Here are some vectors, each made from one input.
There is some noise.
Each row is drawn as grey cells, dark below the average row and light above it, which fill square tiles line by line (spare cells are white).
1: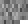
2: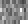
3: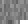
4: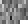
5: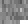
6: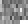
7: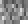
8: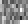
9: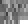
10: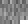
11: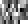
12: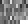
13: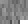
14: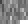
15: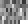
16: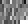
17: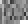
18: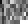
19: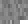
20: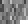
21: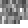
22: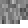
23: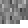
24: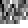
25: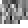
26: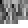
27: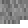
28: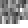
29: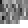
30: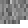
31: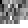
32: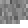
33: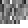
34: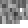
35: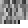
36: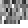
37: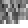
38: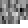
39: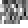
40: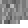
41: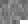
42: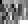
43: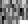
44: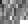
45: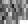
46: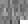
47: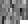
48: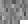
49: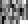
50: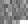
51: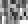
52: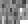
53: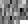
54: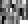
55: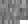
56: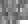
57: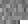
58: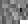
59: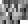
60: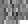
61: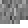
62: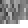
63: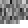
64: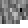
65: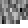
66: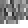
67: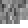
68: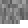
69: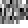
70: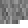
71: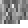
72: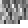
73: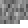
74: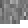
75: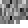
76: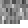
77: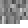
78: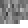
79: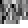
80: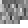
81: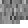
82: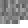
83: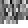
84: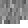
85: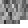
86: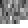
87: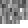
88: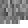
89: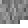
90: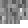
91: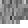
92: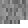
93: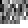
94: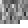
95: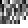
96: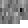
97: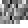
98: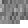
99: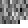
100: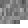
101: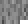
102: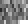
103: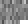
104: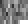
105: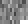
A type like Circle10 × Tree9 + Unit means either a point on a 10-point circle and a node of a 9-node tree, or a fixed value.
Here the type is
Bool × (Line9 + Tree11).
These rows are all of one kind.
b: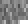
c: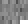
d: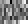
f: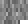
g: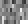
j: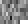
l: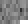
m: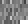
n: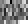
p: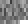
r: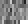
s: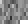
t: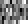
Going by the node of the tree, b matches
d, f, m and n.
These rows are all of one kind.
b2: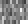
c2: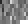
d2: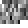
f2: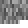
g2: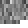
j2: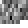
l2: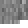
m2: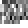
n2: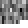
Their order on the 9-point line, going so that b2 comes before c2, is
n2, j2, d2, f2, g2, m2, b2, c2, l2.
